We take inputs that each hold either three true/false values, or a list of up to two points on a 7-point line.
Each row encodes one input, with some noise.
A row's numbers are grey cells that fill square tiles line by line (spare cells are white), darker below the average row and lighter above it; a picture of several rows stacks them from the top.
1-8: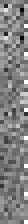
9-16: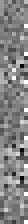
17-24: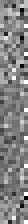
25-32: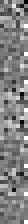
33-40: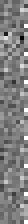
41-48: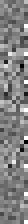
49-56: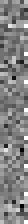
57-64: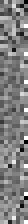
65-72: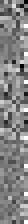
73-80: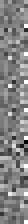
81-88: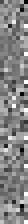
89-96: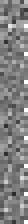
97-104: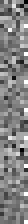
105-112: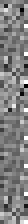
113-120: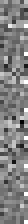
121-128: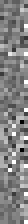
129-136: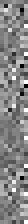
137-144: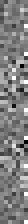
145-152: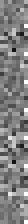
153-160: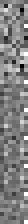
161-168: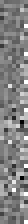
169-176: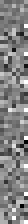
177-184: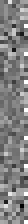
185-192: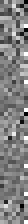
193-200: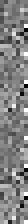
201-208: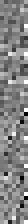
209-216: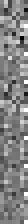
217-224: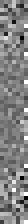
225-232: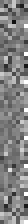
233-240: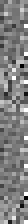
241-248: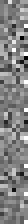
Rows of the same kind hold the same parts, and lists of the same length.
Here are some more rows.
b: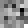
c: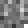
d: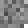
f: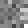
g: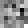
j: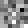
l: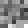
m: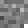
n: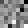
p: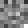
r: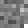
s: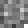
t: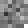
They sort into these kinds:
b, g, j, l, n
c, m, r, s
d, f, t
p

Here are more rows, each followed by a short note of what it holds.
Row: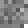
a list of one item
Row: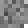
a list of one item
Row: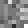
a list of one item
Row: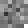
a list of one item
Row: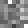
a list of one item
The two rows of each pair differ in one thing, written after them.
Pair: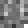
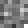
the place on the 7-point line in item 1 of the list
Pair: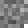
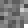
the place on the 7-point line in item 1 of the list
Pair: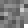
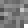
the place on the 7-point line in item 2 of the list
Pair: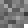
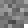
the place on the 7-point line in item 2 of the list
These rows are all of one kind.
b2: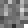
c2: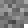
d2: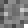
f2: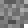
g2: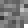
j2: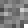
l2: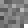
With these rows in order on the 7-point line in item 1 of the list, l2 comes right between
f2 and g2.
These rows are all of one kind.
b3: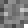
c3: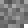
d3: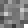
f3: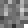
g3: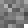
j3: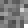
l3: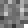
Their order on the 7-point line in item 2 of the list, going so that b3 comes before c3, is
b3, c3, g3, d3, l3, f3, j3.
